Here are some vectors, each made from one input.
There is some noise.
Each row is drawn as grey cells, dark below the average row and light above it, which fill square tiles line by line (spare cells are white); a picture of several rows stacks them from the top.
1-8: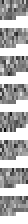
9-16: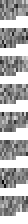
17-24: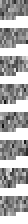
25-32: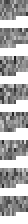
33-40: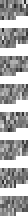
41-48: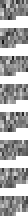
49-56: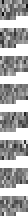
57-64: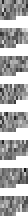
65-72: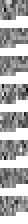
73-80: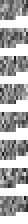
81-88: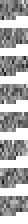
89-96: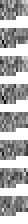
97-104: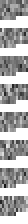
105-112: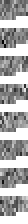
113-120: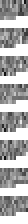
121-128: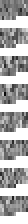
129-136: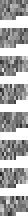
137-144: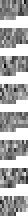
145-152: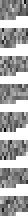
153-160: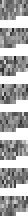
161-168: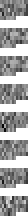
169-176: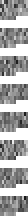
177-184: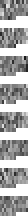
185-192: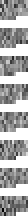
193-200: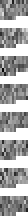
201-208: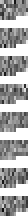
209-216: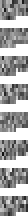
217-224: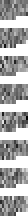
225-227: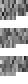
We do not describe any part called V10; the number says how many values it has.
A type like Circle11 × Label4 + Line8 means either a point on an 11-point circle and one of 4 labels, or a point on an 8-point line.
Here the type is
(Bool × V10 + Label7) × Line8.
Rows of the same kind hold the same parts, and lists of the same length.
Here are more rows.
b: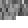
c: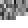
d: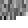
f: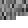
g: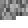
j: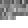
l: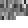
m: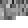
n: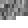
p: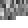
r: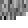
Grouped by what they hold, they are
b, c, f, l, n
d, g, j, m, p, r

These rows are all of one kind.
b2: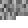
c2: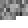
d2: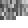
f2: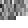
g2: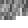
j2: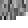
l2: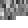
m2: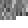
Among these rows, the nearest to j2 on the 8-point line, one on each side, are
b2 and g2.
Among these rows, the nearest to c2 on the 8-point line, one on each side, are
b2 and m2.
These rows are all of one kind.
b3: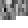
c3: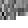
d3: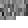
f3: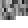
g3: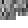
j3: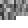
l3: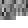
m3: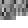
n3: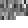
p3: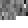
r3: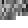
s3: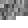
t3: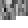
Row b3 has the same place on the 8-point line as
f3 and t3.
